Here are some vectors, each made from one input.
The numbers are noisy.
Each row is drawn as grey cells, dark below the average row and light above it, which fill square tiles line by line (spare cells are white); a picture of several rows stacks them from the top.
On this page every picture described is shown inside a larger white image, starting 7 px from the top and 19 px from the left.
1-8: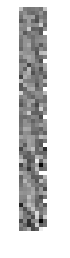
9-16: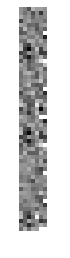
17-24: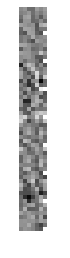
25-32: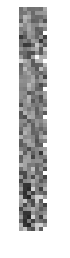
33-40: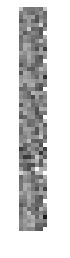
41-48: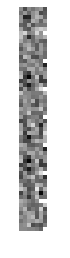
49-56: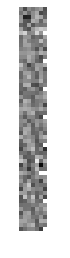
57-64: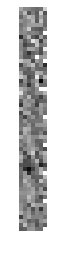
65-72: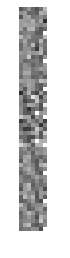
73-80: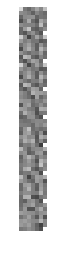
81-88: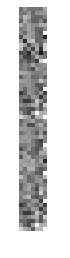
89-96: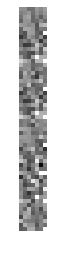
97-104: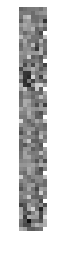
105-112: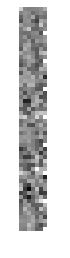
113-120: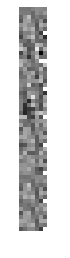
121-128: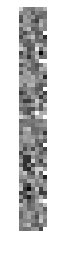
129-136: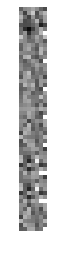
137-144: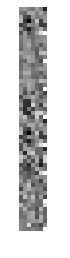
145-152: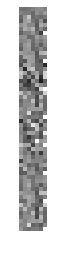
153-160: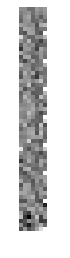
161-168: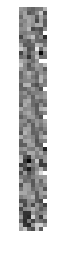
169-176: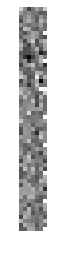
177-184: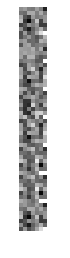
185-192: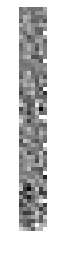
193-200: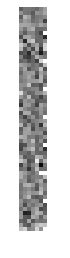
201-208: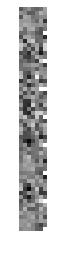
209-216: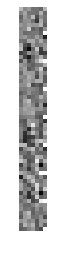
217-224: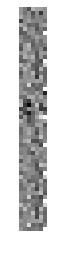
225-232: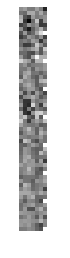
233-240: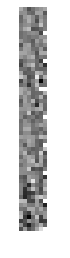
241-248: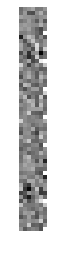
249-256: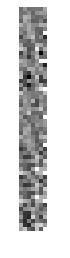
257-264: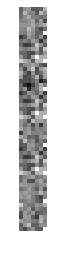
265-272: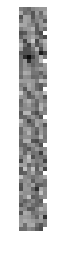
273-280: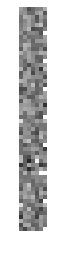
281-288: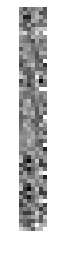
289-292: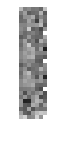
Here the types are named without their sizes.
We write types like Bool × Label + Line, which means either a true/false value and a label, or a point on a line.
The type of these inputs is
Bool × Circle + (Label + Line) × Line.
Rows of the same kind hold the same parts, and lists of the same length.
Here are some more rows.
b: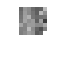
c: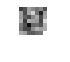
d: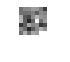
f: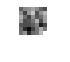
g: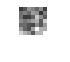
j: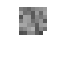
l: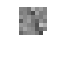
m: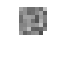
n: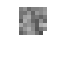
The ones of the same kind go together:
b, j, l, n
c, d, f, g
m

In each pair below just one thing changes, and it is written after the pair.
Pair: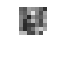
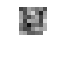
the place on the circle
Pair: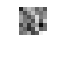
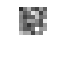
the true/false value
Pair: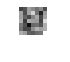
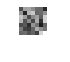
the true/false value
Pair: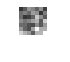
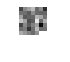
the true/false value
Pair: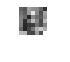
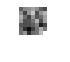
the true/false value
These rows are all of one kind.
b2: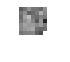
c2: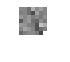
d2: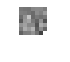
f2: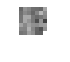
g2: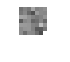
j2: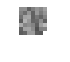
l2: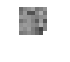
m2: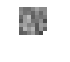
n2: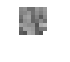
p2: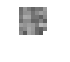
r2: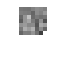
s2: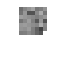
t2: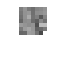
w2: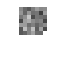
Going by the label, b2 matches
d2, m2, r2 and w2.
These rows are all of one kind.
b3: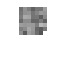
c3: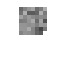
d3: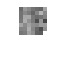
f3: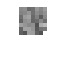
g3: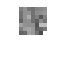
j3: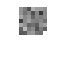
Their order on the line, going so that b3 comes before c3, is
j3, f3, g3, b3, d3, c3.
